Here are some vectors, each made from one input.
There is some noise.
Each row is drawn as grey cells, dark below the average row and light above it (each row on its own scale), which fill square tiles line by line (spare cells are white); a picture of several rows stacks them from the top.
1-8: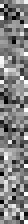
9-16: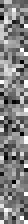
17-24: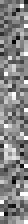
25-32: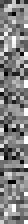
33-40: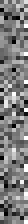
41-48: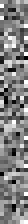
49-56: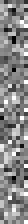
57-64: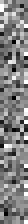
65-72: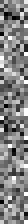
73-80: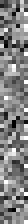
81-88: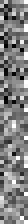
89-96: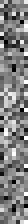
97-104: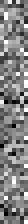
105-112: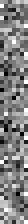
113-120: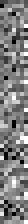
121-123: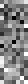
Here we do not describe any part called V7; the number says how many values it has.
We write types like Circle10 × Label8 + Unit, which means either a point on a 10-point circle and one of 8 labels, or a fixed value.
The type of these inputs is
(Bool × V7 + Unit) × Line5.
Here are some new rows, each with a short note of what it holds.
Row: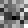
a point on a 5-point line
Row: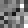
a point on a 5-point line, a true/false value and a value of V7
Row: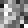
a point on a 5-point line, a true/false value and a value of V7
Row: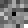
a point on a 5-point line, a true/false value and a value of V7
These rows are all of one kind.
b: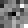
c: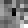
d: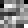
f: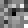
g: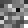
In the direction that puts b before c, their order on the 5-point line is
b, d, g, f, c.
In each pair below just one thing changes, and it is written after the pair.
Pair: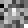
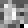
the value of V7
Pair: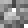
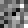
the true/false value
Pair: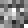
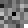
the true/false value
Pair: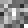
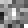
the value of V7
